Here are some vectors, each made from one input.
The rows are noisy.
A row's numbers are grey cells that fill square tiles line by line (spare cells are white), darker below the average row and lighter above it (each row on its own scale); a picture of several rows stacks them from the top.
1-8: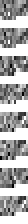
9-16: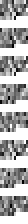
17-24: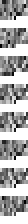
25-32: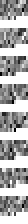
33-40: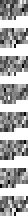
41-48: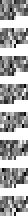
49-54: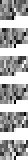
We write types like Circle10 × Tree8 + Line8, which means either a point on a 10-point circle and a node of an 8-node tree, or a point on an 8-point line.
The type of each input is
Bool × Line8.
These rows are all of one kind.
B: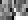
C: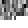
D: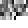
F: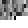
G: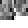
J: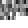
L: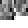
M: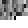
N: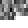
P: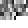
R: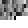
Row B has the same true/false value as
G, J, L and N.
